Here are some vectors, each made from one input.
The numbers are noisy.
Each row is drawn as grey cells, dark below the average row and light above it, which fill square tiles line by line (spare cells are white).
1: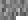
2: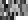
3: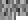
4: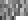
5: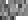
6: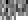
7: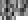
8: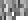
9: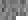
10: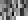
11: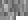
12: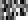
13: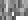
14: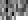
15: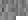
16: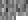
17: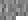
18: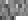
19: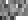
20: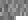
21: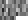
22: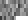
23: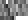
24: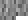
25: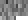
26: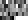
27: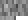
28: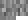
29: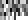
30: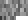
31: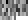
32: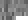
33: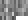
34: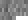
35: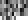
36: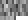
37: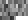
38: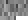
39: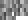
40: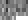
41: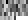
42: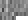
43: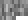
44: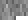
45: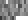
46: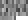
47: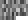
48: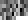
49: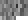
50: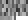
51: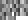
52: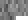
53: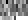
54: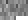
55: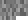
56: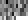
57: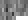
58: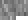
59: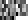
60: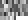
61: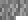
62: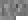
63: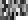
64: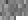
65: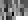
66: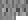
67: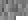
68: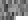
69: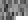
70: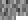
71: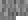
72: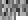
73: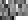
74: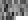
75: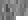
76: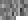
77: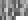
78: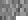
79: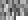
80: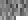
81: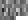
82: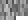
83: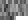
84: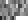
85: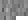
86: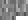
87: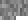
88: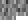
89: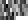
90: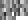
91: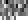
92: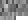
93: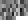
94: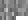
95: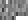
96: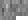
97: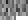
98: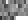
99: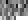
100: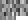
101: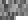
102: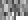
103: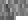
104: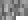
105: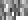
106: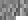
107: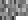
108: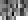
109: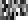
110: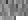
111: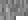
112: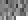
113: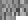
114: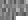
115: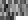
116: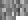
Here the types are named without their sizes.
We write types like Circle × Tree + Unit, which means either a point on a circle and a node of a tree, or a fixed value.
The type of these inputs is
Label + Line.
